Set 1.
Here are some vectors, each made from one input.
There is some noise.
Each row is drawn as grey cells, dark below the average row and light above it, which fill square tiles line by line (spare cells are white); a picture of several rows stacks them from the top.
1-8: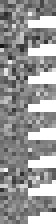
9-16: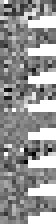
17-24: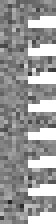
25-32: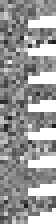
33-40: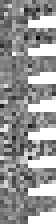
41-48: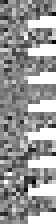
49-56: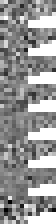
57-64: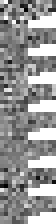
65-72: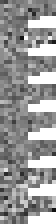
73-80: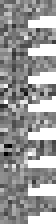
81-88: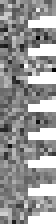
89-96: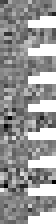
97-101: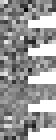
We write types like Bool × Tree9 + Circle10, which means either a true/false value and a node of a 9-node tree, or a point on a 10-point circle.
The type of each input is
(Bool × Bool × Bool × Bool + Unit) × Line13.
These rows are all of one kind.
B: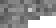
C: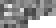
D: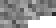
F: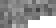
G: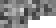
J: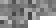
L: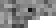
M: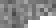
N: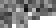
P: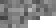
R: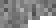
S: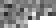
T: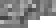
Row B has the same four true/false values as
M and P.
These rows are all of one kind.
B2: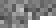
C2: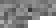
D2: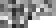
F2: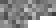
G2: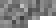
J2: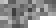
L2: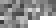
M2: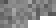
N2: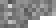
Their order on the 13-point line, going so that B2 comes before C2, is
B2, J2, C2, D2, M2, N2, F2, L2, G2.
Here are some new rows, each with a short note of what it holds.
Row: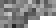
a point on a 13-point line and four true/false values
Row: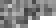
a point on a 13-point line
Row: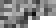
a point on a 13-point line
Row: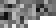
a point on a 13-point line and four true/false values
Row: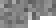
a point on a 13-point line
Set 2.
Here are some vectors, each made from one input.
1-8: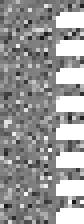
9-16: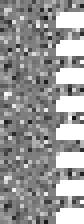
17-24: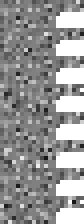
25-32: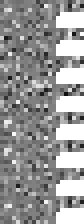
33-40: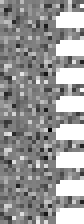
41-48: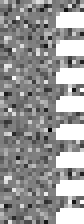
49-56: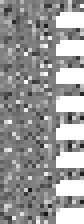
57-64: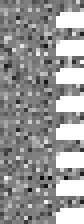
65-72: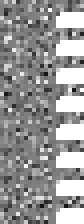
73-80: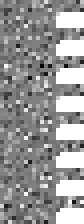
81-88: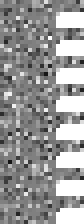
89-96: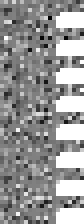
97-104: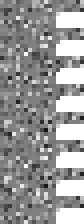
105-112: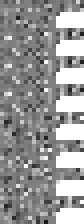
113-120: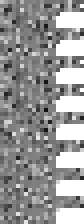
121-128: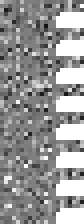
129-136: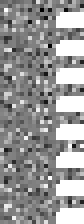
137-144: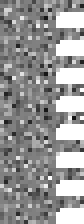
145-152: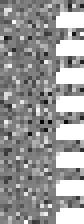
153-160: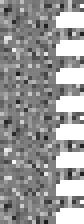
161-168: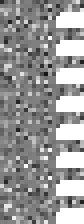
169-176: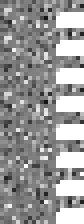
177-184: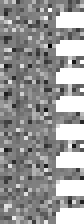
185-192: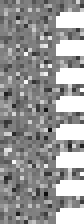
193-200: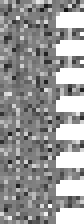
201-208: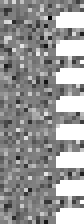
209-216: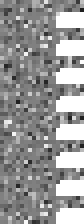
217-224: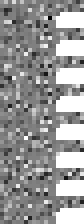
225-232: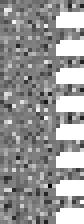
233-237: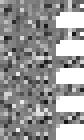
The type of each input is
Bool × Line7.
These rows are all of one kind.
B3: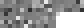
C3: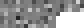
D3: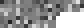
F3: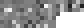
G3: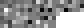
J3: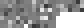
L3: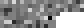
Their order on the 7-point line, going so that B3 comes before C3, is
G3, B3, J3, F3, L3, C3, D3.
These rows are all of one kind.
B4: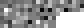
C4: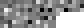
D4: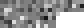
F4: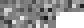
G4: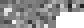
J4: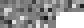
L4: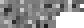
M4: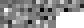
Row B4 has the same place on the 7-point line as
C4 and M4.
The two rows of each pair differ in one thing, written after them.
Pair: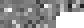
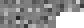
the place on the 7-point line
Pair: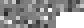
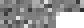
the place on the 7-point line
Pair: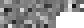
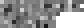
the place on the 7-point line
